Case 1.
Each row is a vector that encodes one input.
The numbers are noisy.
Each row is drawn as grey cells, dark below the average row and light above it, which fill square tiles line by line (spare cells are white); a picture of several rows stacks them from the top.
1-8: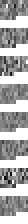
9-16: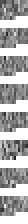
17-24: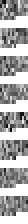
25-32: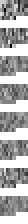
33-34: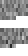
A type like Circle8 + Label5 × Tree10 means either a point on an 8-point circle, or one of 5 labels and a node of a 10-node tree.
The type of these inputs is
Bool × Bool × Bool.
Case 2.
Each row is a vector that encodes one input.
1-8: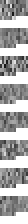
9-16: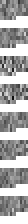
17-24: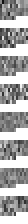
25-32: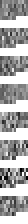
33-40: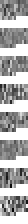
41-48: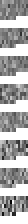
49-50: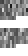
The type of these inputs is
Line6 × Line10.
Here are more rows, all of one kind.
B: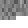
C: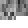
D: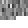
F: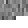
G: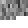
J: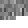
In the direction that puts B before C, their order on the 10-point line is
J, D, G, B, C, F.
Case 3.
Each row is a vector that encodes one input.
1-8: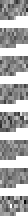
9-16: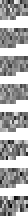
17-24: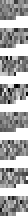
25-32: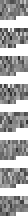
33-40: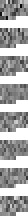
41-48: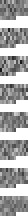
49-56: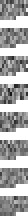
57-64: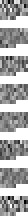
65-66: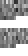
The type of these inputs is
Line7.
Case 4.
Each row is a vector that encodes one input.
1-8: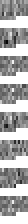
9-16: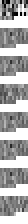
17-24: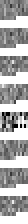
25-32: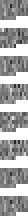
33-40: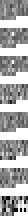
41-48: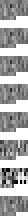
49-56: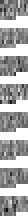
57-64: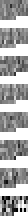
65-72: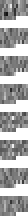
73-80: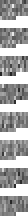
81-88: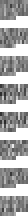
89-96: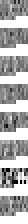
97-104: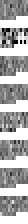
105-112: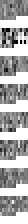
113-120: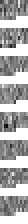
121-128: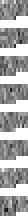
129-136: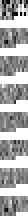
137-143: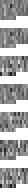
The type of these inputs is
Tree11 + Unit.
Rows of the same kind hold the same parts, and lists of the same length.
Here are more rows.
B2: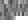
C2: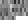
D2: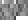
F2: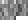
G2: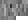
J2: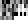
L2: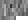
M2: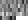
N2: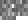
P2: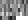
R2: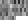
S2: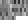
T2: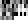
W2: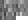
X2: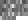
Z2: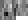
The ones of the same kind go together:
B2, C2, D2, F2, G2, L2, M2, N2, P2, R2, S2, W2, X2, Z2
J2, T2

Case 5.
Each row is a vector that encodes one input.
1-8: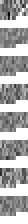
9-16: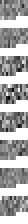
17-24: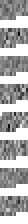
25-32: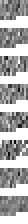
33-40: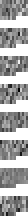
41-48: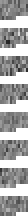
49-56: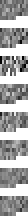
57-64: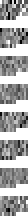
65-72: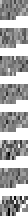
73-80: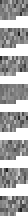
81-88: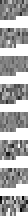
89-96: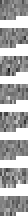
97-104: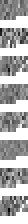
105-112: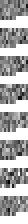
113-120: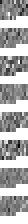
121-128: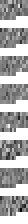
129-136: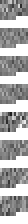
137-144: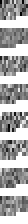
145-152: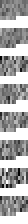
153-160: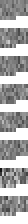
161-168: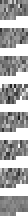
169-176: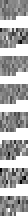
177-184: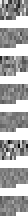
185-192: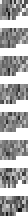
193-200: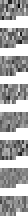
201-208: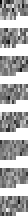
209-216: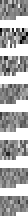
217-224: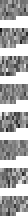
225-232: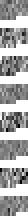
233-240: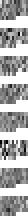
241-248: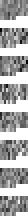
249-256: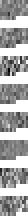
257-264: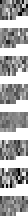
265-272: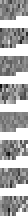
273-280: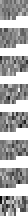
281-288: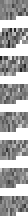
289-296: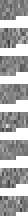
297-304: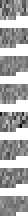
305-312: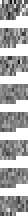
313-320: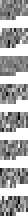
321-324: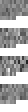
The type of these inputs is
Circle8 + Unit.
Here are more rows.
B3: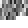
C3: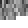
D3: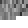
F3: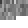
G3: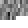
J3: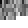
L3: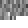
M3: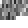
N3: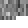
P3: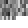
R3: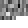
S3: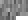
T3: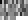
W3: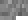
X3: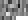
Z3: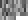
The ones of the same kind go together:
B3, T3
C3, D3, F3, G3, J3, L3, M3, N3, P3, R3, S3, W3, X3, Z3

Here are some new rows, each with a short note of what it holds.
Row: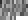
a point on an 8-point circle
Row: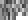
a point on an 8-point circle
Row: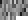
a point on an 8-point circle
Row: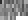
a fixed value
